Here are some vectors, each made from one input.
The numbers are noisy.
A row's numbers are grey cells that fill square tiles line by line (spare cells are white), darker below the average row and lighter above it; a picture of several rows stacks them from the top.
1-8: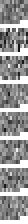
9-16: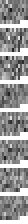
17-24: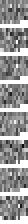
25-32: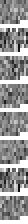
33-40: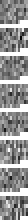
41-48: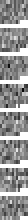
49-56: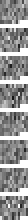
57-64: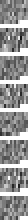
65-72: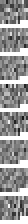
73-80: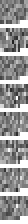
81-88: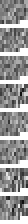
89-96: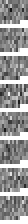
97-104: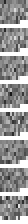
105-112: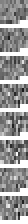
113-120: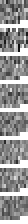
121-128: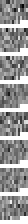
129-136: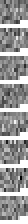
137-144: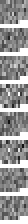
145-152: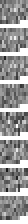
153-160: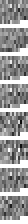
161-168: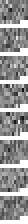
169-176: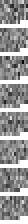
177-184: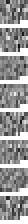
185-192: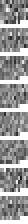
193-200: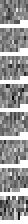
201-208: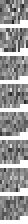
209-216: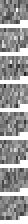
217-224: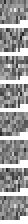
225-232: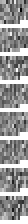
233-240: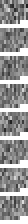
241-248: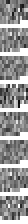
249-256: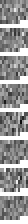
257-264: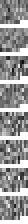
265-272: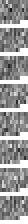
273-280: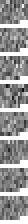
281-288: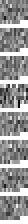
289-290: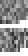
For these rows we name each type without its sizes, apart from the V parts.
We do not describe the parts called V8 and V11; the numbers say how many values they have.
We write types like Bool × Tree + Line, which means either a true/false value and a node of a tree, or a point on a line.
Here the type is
List(Line) + V8 × V11.
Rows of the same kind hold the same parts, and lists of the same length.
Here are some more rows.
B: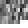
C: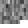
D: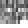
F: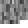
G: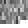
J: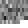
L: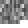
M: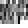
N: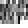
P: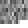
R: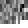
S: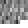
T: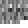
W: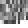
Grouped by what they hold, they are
B, D, R, W
C, F, L, P
G, S
J, T
M, N

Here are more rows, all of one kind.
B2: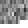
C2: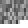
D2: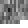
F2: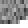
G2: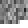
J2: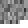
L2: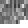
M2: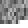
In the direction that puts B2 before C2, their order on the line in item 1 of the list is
F2, M2, B2, G2, J2, C2, D2, L2.
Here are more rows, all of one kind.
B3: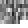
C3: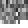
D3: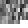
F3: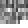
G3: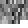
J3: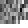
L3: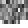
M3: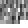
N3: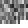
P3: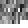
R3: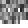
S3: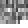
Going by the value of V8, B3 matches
G3 and L3.
